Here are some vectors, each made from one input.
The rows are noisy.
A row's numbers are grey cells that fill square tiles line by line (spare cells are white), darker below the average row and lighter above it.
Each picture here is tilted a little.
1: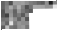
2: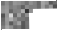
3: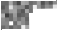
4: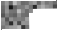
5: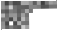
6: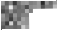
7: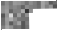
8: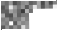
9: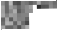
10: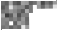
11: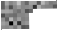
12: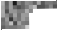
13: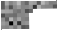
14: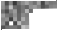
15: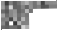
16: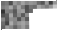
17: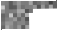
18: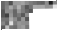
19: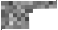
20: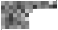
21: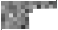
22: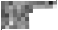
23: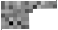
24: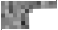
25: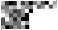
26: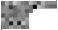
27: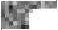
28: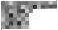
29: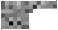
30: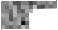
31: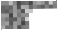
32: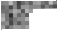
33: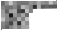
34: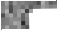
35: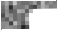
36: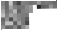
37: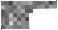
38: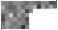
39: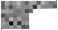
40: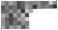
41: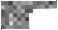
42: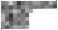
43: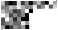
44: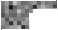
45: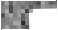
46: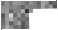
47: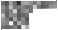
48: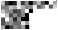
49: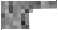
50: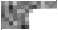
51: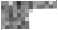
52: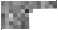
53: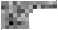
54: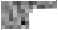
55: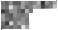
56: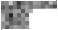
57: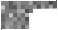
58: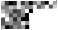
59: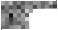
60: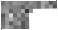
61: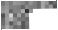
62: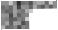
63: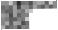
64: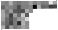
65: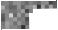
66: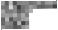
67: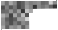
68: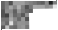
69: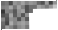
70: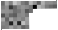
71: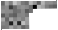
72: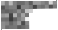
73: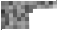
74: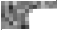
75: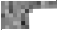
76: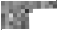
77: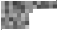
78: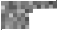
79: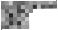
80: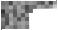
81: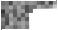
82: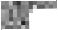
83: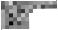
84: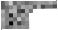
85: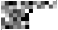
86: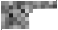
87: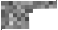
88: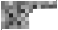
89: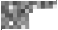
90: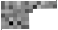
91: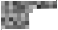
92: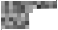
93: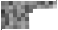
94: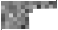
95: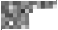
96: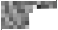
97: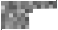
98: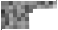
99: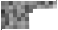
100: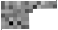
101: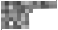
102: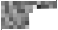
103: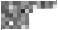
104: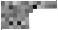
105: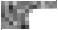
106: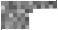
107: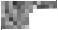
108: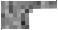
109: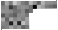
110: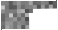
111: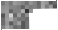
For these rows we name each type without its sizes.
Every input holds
a list of points on a line.
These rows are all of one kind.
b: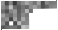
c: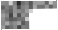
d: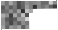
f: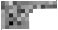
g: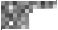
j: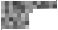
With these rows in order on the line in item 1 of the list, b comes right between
g and j.
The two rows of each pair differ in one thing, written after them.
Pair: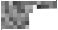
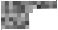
the place on the line in item 2 of the list
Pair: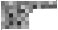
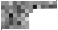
the place on the line in item 2 of the list
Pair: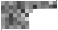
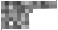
the place on the line in item 1 of the list
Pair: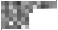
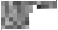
the place on the line in item 1 of the list
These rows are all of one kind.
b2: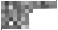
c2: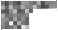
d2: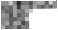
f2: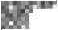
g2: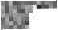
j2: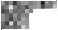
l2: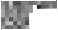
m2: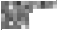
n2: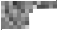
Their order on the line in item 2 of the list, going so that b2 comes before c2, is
b2, j2, f2, n2, g2, c2, d2, l2, m2.
